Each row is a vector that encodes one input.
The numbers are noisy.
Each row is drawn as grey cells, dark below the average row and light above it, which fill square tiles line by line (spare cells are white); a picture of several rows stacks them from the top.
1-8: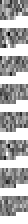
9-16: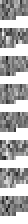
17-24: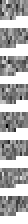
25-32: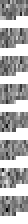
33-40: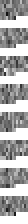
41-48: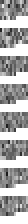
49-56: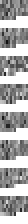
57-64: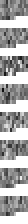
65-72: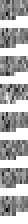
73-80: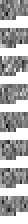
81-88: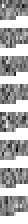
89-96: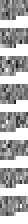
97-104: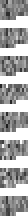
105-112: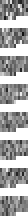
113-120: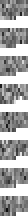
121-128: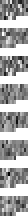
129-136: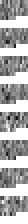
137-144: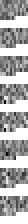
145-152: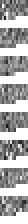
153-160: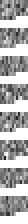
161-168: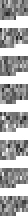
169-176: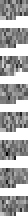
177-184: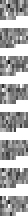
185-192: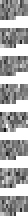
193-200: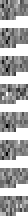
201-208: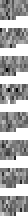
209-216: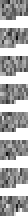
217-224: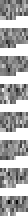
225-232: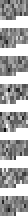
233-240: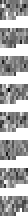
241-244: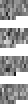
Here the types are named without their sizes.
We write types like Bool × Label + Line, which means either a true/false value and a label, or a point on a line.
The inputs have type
Label × Tree + List(Line).
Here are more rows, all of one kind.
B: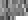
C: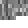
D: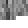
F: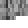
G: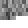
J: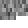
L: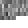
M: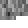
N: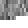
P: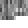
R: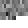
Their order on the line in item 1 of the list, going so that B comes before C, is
J, M, R, G, D, B, N, F, L, P, C.
